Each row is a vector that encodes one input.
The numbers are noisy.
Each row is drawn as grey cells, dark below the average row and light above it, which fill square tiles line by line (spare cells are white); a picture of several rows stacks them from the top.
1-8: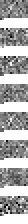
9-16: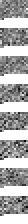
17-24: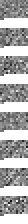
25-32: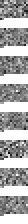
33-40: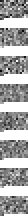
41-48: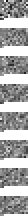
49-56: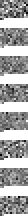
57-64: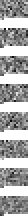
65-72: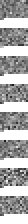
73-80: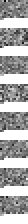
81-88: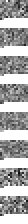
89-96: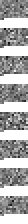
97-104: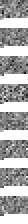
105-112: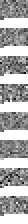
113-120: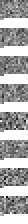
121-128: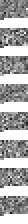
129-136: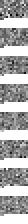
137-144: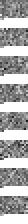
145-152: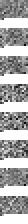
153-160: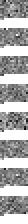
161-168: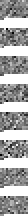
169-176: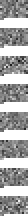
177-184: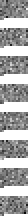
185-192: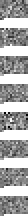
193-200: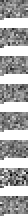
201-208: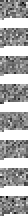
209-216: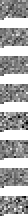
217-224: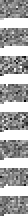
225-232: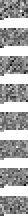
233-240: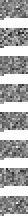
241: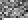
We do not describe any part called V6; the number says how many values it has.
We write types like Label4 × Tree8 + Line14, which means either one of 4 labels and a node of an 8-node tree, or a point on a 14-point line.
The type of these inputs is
Label4 × Line5 + (Label12 + Line11) × V6.
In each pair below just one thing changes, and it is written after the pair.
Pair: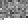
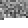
the value of V6
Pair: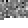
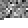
the place on the 11-point line
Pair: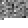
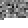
the place on the 11-point line
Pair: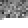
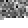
the place on the 11-point line
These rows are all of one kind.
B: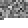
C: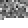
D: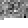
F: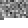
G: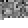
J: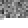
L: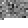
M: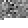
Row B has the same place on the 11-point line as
G and L.
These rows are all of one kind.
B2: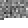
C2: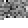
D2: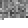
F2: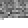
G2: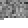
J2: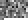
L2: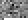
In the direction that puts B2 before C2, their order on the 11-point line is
L2, B2, D2, G2, C2, F2, J2.
